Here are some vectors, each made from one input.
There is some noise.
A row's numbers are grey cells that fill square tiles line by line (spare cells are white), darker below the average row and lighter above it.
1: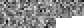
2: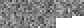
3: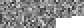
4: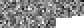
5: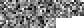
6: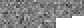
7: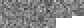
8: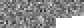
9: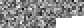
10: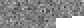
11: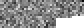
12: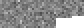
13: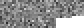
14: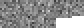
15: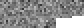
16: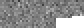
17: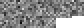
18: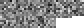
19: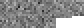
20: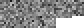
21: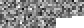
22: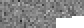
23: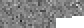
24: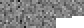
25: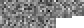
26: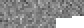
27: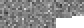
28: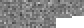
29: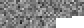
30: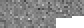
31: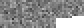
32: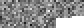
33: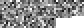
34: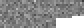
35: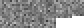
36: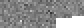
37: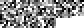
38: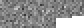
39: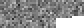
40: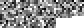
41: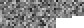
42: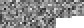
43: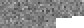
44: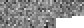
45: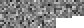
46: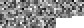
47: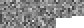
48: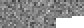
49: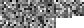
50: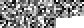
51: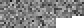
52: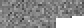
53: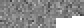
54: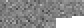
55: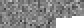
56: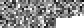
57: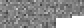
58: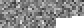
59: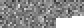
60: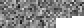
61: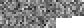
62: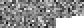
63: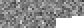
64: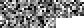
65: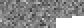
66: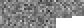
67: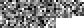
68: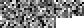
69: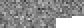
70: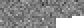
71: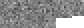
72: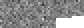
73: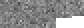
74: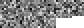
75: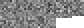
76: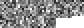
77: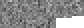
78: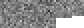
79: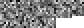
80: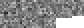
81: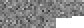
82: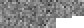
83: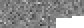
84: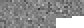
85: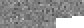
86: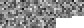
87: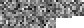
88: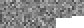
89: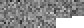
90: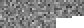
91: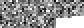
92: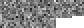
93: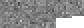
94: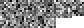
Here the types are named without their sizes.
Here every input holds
a point on a line, together with either a point on a circle, or a fixed value.
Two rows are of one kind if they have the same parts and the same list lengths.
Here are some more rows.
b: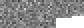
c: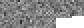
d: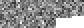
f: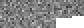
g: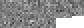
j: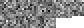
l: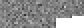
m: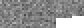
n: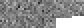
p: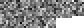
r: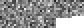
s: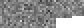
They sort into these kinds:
b, c, f, g, l, p, r
d, j, m, n, s

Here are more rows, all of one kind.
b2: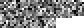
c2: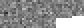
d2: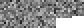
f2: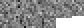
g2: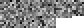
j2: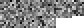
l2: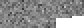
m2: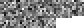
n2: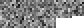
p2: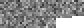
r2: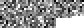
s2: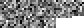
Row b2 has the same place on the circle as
d2, g2, j2 and p2.
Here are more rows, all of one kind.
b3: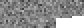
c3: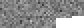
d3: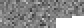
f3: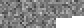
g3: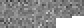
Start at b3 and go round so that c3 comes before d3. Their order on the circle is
b3, f3, g3, c3, d3.
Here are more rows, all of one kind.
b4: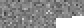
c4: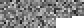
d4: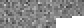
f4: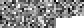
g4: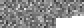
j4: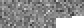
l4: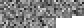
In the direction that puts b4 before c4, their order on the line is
f4, j4, b4, g4, l4, d4, c4.
